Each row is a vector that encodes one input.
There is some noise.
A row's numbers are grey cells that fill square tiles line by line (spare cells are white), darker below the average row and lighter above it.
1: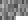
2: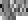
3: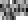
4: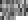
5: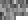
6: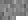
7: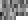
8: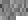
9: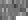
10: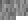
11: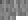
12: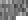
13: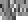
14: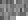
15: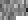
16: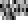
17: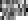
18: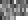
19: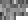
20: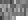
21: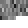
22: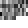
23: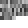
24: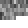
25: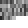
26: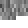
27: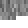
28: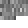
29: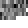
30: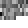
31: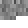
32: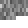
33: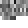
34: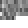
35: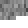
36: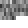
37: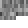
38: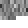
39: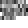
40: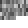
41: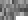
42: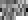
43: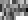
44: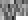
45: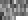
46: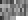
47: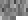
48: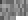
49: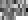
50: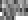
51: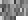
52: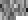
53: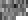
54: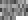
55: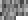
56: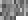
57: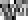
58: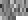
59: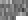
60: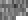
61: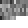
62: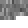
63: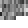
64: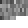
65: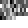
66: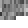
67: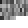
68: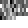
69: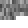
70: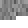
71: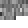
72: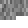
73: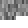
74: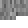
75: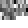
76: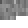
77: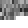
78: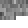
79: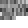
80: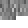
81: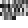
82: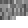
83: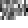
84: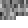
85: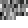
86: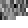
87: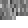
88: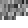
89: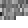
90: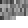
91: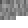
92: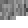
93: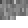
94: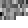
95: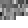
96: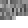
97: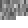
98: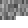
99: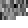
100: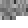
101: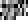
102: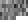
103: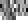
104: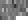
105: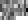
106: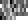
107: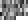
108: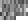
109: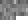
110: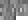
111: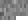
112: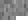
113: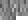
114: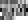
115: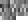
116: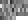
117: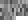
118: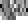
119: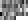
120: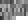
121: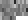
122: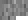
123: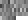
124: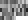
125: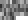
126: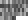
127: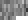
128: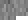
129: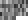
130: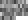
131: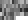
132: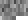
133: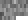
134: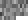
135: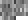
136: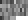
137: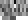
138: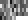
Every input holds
either a point on a 5-point line, or a list of up to two points on a 12-point line.
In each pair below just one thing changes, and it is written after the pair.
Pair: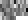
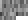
the place on the 12-point line in item 2 of the list
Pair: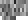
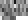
the place on the 12-point line in item 1 of the list
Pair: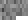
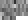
the place on the 12-point line in item 1 of the list
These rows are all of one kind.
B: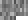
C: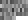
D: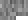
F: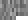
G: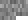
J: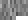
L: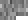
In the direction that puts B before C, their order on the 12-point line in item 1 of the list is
F, J, B, D, L, G, C.
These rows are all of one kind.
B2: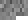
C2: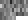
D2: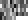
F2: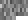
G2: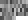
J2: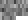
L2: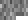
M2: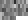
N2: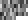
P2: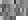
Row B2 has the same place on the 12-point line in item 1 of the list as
C2, F2, J2 and L2.
